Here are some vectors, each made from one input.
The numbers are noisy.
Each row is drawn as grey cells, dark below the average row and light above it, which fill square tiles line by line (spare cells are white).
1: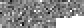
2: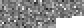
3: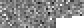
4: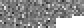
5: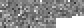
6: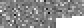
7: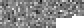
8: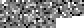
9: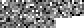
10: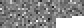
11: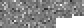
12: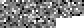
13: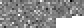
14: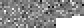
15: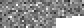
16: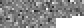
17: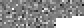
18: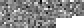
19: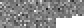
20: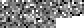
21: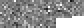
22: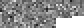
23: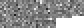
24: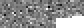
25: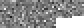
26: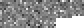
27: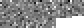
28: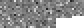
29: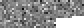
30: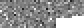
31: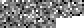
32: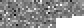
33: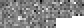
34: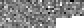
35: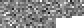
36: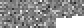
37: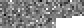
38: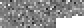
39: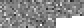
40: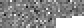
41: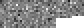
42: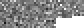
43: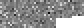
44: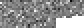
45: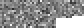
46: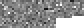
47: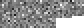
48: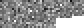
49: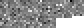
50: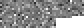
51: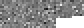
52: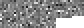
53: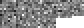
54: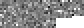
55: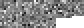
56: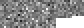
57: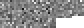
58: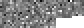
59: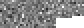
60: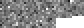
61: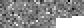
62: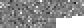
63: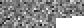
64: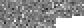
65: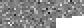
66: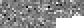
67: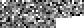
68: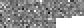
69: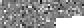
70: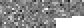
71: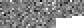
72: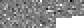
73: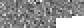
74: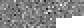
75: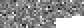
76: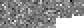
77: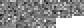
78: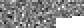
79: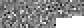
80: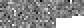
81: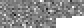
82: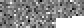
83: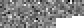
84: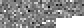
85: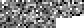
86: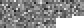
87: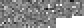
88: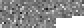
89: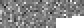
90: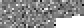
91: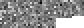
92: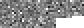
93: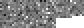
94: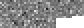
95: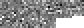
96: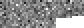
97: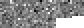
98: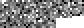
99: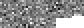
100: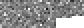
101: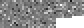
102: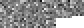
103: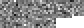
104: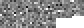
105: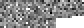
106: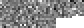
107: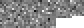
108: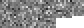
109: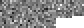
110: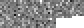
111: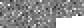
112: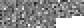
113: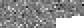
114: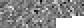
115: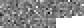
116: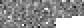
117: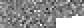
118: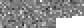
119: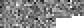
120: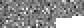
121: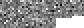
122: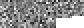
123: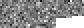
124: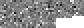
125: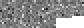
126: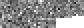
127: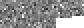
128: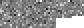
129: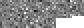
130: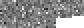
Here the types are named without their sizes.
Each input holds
a list of points on a line.
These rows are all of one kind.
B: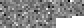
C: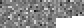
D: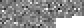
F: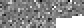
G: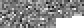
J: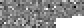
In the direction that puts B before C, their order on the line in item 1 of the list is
F, B, C, J, D, G.
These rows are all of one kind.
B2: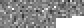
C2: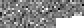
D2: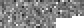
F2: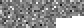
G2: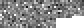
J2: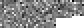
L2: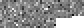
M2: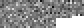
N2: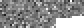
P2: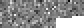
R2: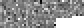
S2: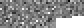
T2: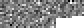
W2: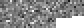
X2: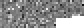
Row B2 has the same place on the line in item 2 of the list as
G2, N2, P2 and T2.
